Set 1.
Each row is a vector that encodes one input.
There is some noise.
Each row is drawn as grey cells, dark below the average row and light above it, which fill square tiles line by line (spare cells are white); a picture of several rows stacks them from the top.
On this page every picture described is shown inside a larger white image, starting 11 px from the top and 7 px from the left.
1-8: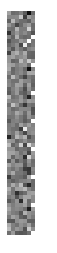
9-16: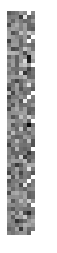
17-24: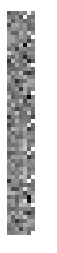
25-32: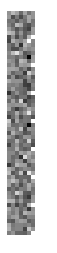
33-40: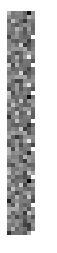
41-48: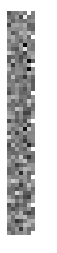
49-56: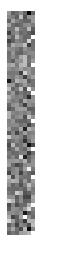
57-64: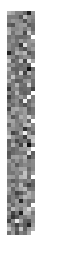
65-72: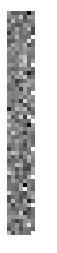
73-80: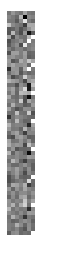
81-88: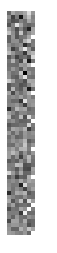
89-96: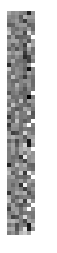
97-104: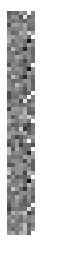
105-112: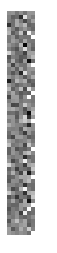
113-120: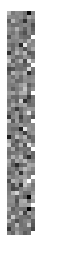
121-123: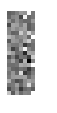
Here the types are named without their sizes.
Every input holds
a point on a circle and a true/false value.
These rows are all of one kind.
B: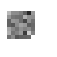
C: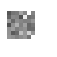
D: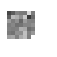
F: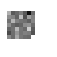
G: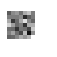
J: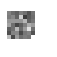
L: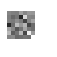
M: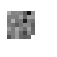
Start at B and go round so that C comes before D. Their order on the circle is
B, L, C, D, G, J, F, M.
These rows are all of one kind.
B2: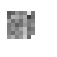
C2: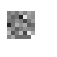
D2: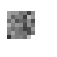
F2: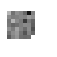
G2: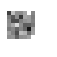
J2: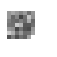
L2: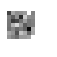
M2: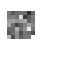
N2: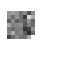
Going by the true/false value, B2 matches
C2, F2 and M2.
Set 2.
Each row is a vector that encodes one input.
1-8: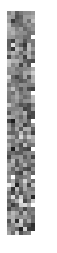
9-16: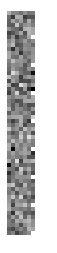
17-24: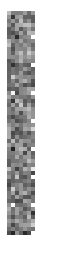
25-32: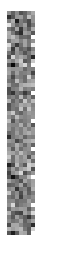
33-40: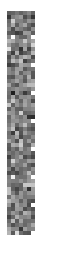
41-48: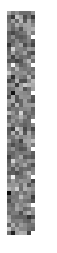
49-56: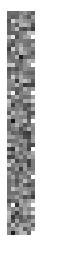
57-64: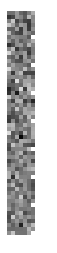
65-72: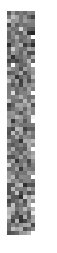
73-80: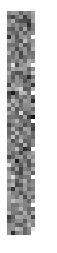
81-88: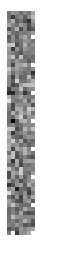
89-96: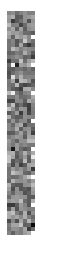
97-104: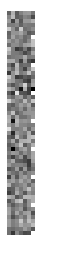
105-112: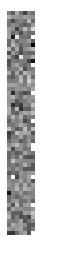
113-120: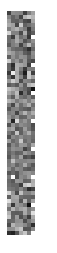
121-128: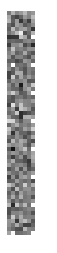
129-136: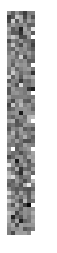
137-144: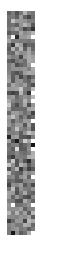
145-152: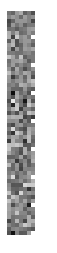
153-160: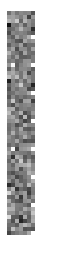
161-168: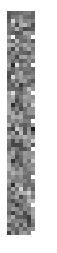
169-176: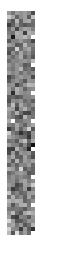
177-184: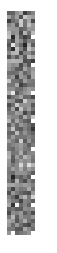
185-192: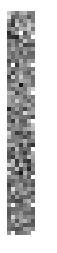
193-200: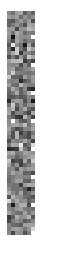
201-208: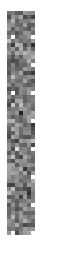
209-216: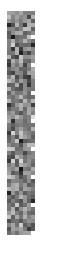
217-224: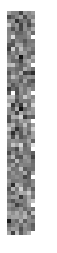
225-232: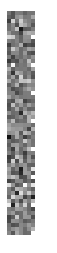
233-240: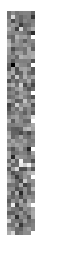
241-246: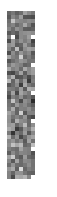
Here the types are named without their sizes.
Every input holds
a list of points on a line.
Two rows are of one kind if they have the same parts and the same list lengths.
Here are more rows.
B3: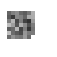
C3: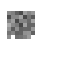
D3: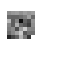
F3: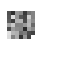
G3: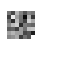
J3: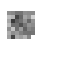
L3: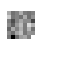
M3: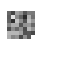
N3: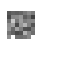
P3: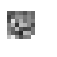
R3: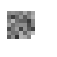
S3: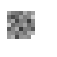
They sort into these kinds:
B3, C3, N3, P3, R3, S3
D3, J3, L3
F3, G3, M3

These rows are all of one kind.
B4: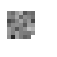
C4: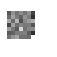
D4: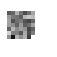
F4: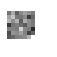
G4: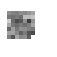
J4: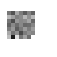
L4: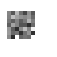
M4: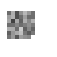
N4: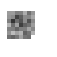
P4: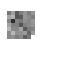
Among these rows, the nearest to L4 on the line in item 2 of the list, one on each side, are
B4 and J4.
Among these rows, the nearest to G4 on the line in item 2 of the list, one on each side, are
C4 and F4.
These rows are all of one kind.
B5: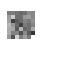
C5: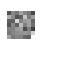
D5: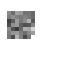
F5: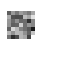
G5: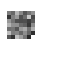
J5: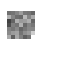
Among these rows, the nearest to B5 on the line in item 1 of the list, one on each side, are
C5 and G5.
